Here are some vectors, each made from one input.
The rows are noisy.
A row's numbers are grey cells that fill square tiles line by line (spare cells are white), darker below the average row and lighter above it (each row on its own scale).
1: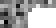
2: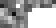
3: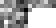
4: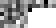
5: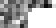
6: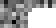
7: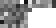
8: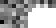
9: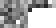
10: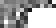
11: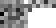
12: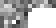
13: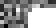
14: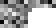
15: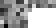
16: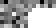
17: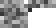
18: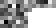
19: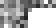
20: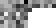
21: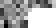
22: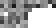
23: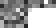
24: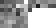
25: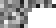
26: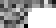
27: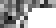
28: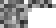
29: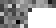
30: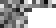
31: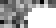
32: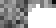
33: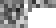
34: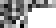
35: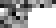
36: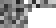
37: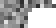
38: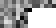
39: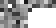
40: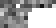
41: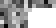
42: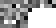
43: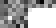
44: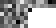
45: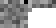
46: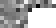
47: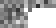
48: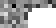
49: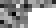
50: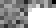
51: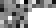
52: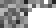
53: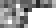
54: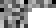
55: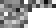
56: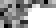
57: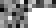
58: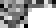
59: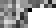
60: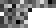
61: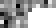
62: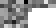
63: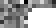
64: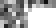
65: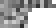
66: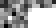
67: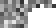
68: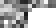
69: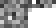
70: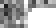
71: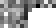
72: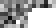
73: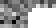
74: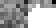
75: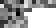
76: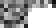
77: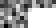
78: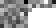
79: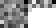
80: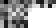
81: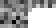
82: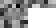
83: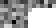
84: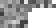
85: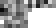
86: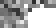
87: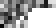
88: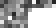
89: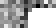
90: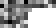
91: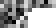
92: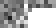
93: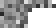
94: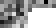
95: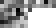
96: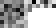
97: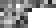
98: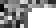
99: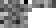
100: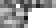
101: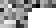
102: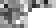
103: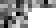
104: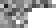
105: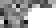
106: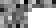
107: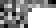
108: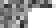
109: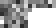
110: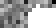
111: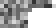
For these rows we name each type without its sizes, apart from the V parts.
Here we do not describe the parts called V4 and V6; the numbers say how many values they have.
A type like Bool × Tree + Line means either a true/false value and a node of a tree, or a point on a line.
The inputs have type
(Bool × V4 + V6) × Line.
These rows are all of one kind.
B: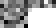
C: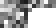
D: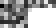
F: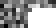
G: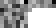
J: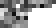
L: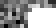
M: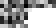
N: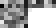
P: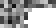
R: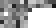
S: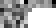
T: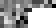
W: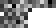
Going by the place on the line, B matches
F, G, L and S.
